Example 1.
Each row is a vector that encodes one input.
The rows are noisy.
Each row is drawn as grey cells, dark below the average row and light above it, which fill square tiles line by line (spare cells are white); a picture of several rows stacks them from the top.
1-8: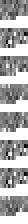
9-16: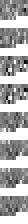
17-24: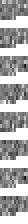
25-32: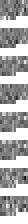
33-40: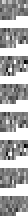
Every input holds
either a fixed value, or three true/false values.
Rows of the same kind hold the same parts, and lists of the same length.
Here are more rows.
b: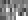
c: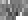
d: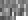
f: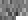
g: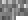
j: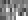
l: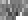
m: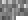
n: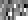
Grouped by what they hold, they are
b, c, d, f, g, j, l, m
n

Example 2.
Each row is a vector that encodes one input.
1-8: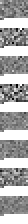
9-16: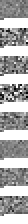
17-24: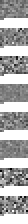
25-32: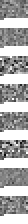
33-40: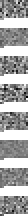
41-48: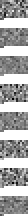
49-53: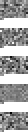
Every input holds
a point on a 7-point line.
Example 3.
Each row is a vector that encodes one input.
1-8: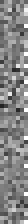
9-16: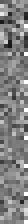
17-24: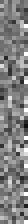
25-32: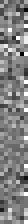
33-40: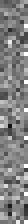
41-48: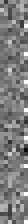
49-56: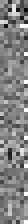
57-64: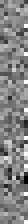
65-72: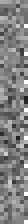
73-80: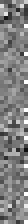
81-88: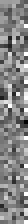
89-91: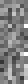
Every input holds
three true/false values.
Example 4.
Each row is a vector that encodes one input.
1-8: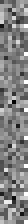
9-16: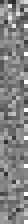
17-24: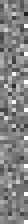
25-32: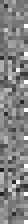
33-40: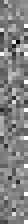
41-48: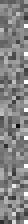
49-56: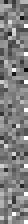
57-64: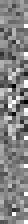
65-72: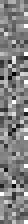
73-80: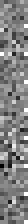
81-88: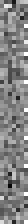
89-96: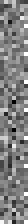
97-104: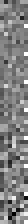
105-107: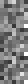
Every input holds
four true/false values.
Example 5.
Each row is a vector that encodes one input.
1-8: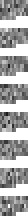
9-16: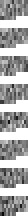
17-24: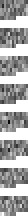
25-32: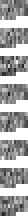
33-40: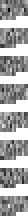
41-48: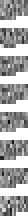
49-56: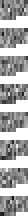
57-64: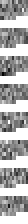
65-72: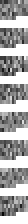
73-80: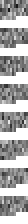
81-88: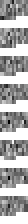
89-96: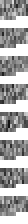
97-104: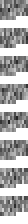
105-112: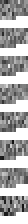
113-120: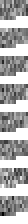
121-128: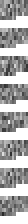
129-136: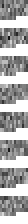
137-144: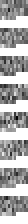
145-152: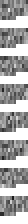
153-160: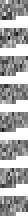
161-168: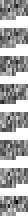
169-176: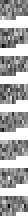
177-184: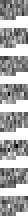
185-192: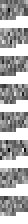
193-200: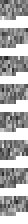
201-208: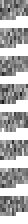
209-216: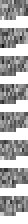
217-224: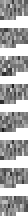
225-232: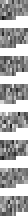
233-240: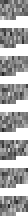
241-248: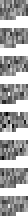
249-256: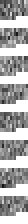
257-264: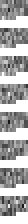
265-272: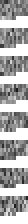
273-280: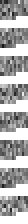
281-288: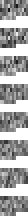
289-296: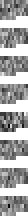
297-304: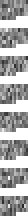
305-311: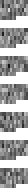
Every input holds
three true/false values.
